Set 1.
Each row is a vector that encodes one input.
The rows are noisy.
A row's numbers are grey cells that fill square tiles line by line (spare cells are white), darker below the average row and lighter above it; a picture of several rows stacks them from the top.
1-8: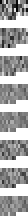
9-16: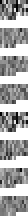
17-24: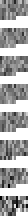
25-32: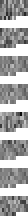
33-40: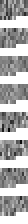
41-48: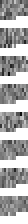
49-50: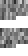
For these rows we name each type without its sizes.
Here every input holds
either a fixed value, or a node of a tree.
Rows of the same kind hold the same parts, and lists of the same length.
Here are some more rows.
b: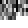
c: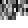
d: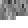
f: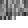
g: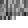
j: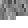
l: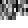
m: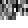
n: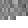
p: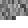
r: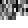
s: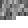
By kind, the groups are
b, c, l, m, r
d, f, g, j, n, p, s

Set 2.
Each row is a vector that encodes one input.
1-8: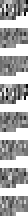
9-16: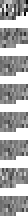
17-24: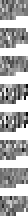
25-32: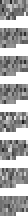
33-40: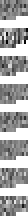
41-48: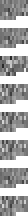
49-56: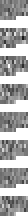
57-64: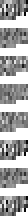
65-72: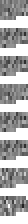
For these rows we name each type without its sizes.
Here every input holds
either a fixed value, or three true/false values.
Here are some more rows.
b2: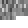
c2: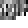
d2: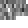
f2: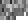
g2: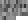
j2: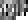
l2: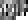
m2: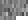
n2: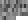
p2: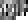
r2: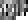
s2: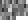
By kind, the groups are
b2, d2, f2, g2, m2, n2, s2
c2, j2, l2, p2, r2

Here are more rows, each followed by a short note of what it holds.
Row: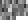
three true/false values
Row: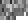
three true/false values
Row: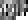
a fixed value
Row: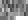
three true/false values
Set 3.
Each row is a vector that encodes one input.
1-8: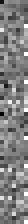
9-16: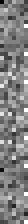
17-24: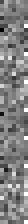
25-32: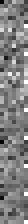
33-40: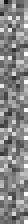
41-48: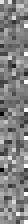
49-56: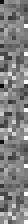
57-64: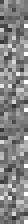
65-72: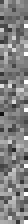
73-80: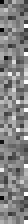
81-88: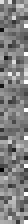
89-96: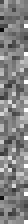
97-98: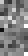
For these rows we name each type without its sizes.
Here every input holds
a point on a circle.
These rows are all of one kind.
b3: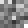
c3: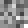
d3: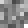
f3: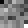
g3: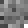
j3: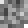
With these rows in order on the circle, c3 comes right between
f3 and j3.
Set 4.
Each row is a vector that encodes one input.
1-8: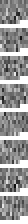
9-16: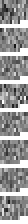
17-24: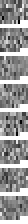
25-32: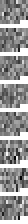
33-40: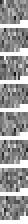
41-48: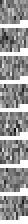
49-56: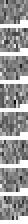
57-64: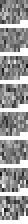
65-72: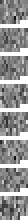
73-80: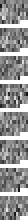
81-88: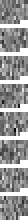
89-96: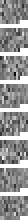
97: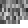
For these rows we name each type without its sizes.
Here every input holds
a point on a circle.
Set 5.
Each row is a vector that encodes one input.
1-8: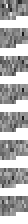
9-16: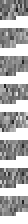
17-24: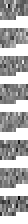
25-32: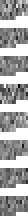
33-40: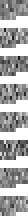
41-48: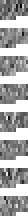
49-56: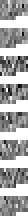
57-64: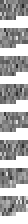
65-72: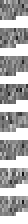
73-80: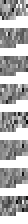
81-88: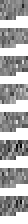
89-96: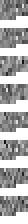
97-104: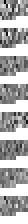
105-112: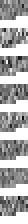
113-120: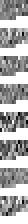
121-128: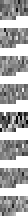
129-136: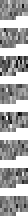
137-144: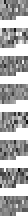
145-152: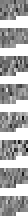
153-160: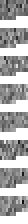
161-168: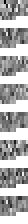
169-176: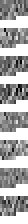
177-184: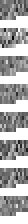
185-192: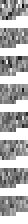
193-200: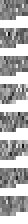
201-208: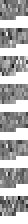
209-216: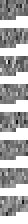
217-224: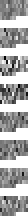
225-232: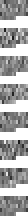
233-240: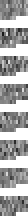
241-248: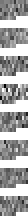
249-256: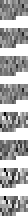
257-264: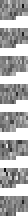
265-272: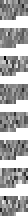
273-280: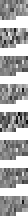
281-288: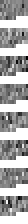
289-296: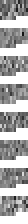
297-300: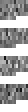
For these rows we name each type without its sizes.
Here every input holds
either a point on a circle, or a fixed value.
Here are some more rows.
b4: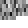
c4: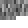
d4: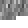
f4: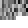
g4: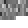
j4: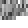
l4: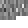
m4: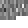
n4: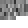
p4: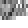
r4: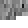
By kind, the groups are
b4, c4, d4, g4, j4, l4, m4, n4, p4, r4
f4

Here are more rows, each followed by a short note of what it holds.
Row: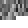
a point on a circle
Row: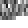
a point on a circle
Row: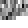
a point on a circle
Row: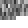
a point on a circle
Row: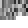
a fixed value
